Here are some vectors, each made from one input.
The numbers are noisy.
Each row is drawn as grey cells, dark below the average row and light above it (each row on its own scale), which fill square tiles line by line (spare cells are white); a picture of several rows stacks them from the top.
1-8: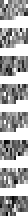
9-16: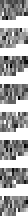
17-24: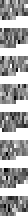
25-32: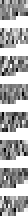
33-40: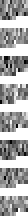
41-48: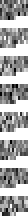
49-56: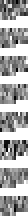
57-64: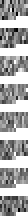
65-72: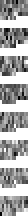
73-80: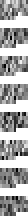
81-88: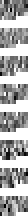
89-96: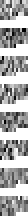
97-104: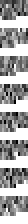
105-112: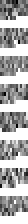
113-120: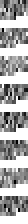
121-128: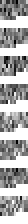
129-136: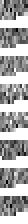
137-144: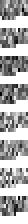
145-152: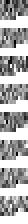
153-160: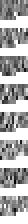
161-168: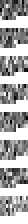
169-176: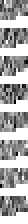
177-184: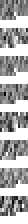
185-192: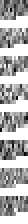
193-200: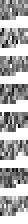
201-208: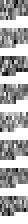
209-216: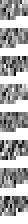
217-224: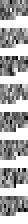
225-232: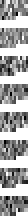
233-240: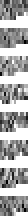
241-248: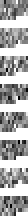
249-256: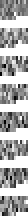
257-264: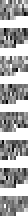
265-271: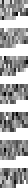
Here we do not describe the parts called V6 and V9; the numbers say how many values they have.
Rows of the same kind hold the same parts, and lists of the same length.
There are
2 kinds of row.
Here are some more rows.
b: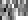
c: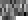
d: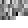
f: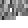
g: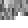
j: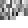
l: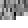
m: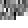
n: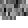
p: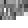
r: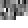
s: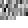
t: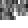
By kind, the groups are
b, c, d, f, g, j, n, s, t
l, m, p, r

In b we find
a value of V6 and a value of V9.
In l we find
a point on a 7-point line and a true/false value.
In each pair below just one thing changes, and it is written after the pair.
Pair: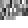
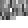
the value of V9
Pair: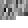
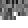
the value of V9
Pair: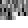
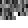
the value of V6
